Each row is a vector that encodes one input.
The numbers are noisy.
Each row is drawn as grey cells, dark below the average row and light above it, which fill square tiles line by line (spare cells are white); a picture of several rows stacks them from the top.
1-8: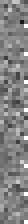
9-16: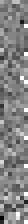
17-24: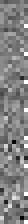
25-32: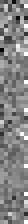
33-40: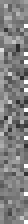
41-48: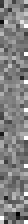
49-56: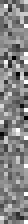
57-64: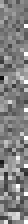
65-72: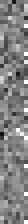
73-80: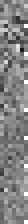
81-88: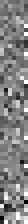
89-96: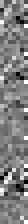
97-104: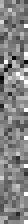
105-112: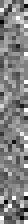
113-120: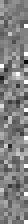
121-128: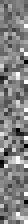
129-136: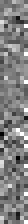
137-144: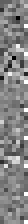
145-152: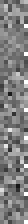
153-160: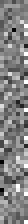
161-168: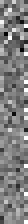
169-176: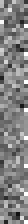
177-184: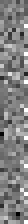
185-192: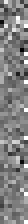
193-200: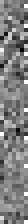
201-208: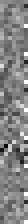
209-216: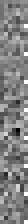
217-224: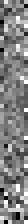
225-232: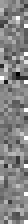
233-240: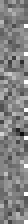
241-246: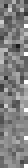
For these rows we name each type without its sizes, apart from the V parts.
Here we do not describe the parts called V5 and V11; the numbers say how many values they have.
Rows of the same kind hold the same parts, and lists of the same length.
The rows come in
2 kinds.
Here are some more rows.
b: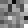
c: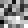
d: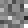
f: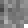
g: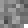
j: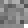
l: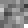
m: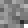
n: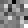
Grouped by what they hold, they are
b, c, d, n
f, g, j, l, m

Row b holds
a value of V5.
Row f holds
a label, four true/false values and a value of V11.
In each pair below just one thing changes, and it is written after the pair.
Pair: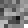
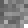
the value of V11
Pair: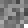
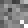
the label
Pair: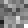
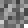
one of the four true/false values
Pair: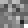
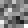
one of the four true/false values
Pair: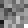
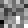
the value of V11
